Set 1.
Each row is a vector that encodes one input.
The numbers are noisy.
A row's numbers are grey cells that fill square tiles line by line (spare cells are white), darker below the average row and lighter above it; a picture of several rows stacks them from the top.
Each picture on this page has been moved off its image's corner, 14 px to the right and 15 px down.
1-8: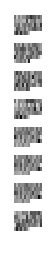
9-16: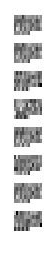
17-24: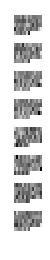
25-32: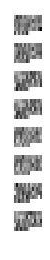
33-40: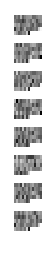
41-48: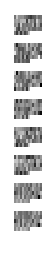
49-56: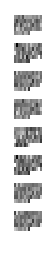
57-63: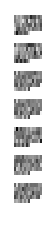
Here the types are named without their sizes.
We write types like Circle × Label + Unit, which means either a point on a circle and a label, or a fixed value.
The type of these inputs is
Bool × Bool × Bool + Line.
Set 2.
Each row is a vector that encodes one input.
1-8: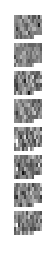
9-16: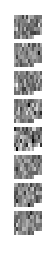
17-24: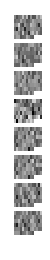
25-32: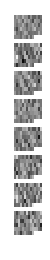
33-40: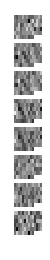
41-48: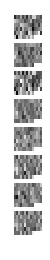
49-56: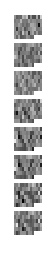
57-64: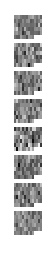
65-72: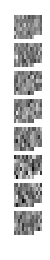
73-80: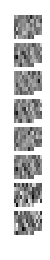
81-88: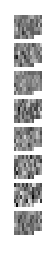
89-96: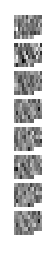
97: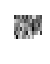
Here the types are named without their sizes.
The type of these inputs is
Circle + Tree + Unit.
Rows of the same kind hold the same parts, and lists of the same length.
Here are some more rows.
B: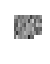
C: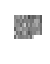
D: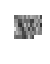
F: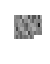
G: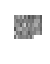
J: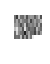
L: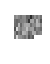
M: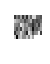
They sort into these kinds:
B, C, F, G, L
D, J
M

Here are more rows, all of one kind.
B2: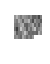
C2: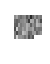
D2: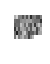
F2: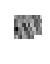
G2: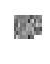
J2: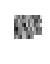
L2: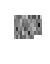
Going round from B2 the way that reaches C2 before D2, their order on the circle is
B2, L2, F2, J2, G2, C2, D2.
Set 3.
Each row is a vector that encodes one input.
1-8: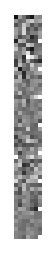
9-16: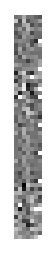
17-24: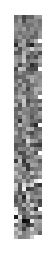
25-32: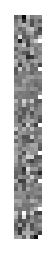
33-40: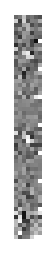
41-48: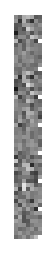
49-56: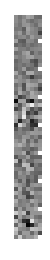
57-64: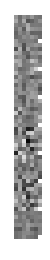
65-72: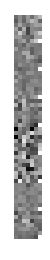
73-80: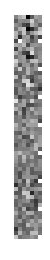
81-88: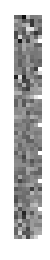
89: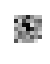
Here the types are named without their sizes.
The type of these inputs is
Bool × Bool × Bool × Bool + Label.
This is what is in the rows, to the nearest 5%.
About 20% of them hold a label. The rest hold four true/false values.
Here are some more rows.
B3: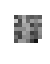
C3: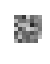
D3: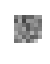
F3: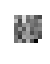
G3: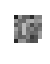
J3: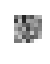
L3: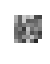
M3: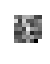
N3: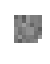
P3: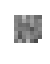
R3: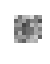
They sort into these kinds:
B3, D3, F3, G3, J3, L3, M3, N3, P3
C3, R3

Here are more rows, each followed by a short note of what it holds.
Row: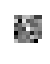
a label
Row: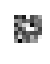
a label
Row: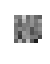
four true/false values
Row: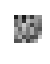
four true/false values
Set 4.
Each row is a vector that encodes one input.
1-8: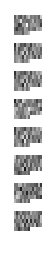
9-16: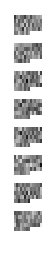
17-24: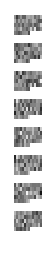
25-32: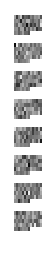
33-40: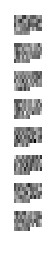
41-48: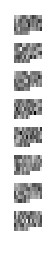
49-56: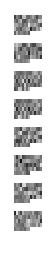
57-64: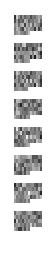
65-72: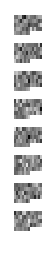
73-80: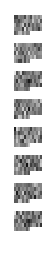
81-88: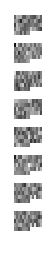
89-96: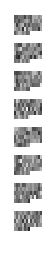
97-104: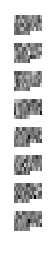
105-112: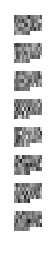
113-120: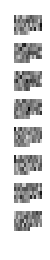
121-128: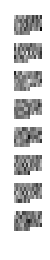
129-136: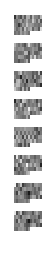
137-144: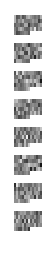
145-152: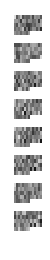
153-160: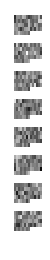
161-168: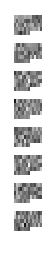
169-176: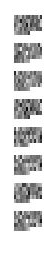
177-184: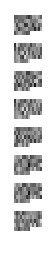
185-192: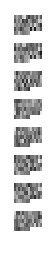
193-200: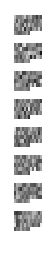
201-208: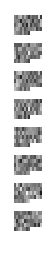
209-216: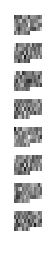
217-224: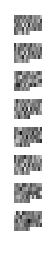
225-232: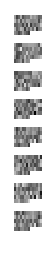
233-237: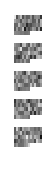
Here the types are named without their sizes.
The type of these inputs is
Bool × Bool × Bool × Circle.
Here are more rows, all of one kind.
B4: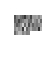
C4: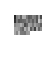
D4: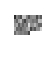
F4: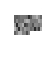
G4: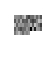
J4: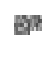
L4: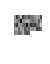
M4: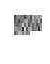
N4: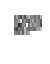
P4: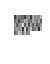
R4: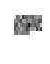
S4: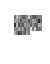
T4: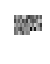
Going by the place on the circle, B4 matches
J4, M4 and P4.
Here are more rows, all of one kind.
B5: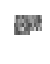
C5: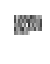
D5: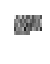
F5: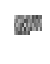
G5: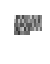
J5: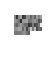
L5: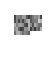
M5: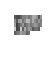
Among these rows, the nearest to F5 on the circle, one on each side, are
C5 and L5.
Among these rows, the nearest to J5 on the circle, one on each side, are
B5 and C5.
